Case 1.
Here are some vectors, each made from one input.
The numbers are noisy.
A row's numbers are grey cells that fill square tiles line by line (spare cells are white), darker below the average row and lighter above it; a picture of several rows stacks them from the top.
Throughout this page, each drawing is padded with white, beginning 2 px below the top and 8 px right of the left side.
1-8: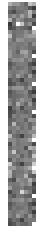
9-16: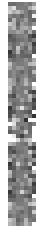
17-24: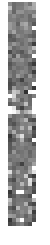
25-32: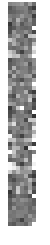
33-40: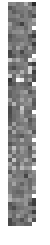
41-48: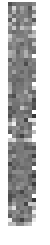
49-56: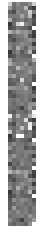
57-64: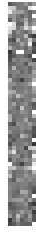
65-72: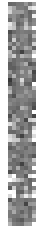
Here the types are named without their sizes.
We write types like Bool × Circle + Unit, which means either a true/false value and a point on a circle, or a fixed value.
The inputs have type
Circle.
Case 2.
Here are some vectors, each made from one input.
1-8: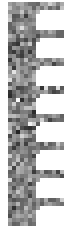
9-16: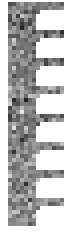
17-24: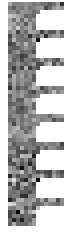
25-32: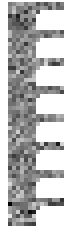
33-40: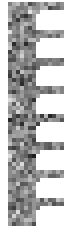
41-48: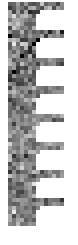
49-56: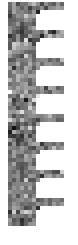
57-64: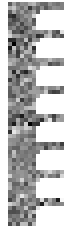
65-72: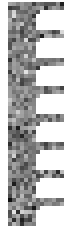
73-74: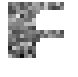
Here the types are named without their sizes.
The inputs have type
Line.
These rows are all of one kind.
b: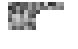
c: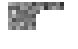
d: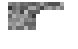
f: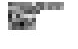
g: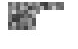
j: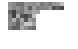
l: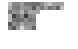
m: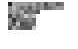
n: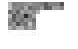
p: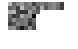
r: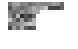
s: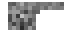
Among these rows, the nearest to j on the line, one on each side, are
b and r.
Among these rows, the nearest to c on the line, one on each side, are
g and n.
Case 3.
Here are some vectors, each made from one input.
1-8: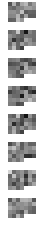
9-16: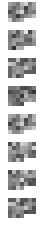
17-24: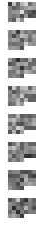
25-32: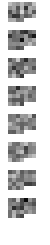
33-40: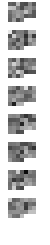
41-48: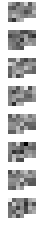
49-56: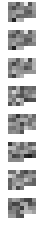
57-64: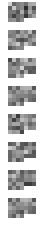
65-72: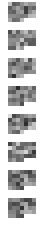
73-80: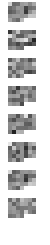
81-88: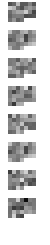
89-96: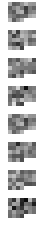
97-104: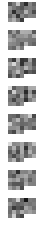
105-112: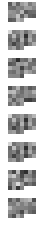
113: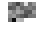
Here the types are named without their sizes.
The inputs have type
Line.
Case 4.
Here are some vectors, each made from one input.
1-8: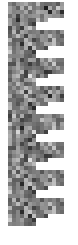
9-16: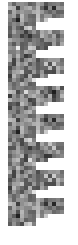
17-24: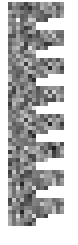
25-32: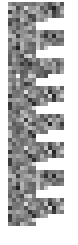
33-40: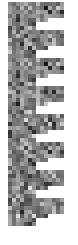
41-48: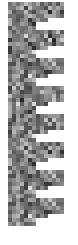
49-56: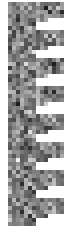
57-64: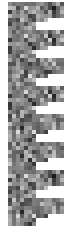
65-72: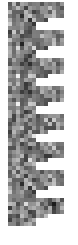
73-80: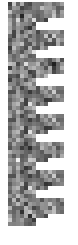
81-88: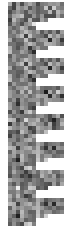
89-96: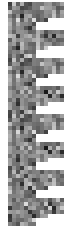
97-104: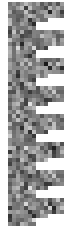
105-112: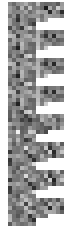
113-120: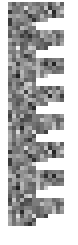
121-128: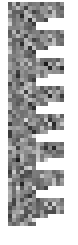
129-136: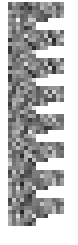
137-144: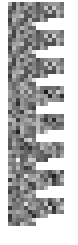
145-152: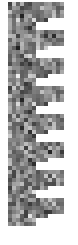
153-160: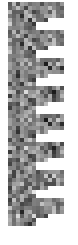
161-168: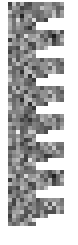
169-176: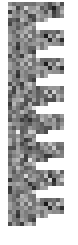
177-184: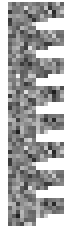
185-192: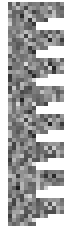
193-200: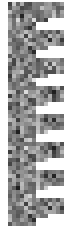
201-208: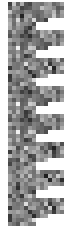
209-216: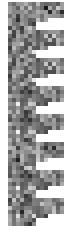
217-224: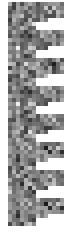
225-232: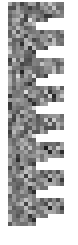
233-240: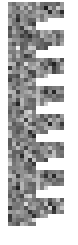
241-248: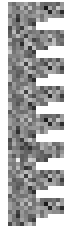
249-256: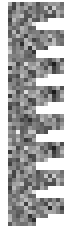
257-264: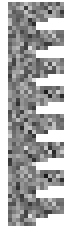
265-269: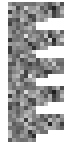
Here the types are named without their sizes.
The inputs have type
Circle.
